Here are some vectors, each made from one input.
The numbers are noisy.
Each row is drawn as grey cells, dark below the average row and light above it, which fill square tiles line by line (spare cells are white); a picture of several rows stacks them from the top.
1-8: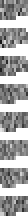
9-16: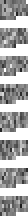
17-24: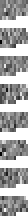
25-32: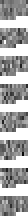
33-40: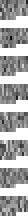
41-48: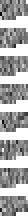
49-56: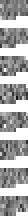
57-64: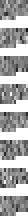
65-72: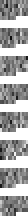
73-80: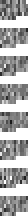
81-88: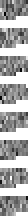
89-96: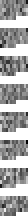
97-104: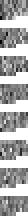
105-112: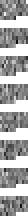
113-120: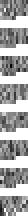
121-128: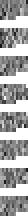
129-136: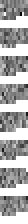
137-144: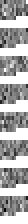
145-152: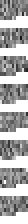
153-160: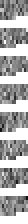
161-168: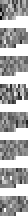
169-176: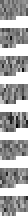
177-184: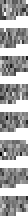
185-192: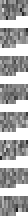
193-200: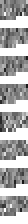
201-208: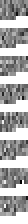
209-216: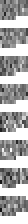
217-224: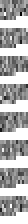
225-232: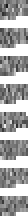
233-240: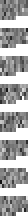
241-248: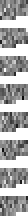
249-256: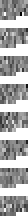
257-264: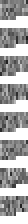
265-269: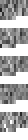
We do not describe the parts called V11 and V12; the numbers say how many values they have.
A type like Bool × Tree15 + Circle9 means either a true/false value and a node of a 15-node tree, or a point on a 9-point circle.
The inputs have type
(Bool × Bool × Bool × V11 + V12) × Label7.
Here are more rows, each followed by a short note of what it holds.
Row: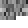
one of 7 labels, three true/false values and a value of V11
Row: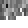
one of 7 labels and a value of V12
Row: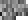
one of 7 labels and a value of V12
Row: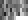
one of 7 labels, three true/false values and a value of V11
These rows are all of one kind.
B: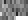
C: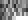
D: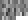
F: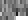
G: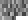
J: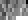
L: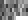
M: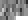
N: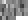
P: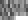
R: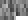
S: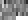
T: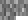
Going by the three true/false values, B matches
J, M and S.
